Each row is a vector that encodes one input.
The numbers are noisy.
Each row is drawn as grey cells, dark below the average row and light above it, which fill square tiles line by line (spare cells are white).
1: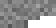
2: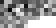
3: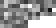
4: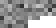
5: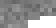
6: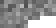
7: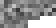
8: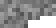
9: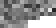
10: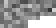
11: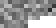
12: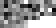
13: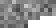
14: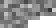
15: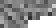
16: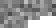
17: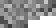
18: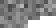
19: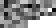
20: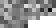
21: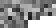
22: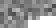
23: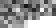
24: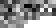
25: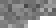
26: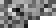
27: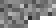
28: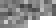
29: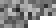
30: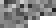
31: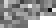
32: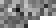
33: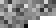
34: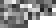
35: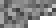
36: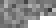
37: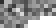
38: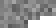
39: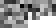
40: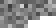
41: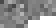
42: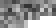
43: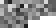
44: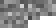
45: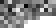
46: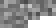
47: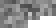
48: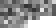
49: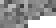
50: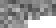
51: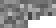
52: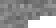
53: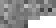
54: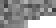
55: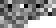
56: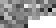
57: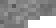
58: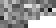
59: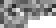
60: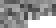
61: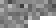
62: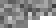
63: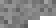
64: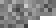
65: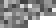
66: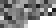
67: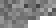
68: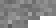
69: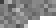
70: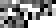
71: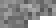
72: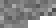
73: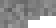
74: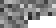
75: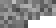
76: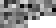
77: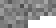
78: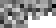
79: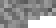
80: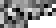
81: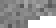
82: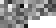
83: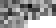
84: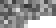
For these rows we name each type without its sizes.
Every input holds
a point on a line, together with either a point on a line, or three true/false values.
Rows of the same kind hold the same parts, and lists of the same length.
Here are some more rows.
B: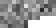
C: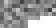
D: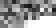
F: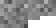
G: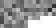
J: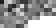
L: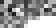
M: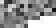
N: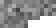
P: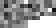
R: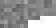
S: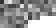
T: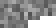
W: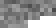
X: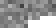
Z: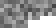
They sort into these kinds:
B, G, J, P, R, S, T, Z
C, D, F, L, M, N, W, X

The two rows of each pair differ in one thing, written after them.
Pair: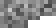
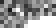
the place on the line
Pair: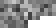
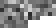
one of the three true/false values
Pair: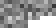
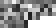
the place on the line
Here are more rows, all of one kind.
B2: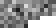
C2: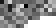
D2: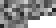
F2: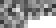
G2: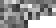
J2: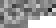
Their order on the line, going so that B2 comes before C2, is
D2, G2, B2, J2, F2, C2.
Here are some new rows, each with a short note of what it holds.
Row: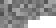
a point on each of two lines
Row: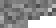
a point on each of two lines
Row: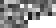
a point on a line and three true/false values
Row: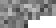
a point on each of two lines
